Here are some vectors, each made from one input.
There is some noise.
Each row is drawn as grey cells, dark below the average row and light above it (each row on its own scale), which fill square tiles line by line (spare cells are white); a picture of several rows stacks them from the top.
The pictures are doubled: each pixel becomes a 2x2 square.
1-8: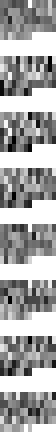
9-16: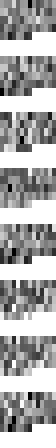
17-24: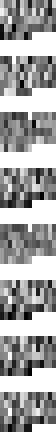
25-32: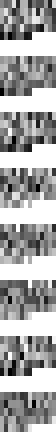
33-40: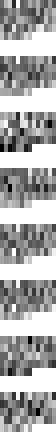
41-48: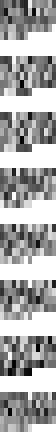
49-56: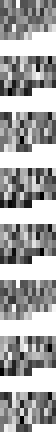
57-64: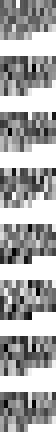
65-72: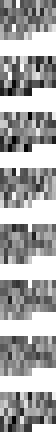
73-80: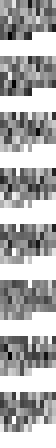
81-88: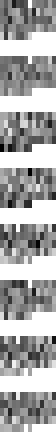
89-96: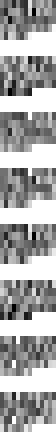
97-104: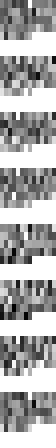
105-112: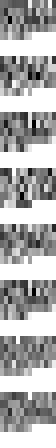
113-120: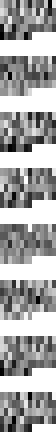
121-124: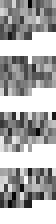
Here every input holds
either a point on an 8-point circle, or a fixed value, or three true/false values.
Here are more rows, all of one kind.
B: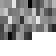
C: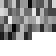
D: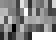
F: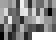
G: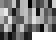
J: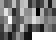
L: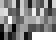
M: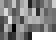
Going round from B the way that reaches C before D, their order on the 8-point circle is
B, C, L, F, D, G, J, M.
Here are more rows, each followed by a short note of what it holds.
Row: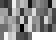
a fixed value
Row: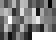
a point on an 8-point circle
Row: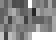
three true/false values
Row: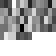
a fixed value
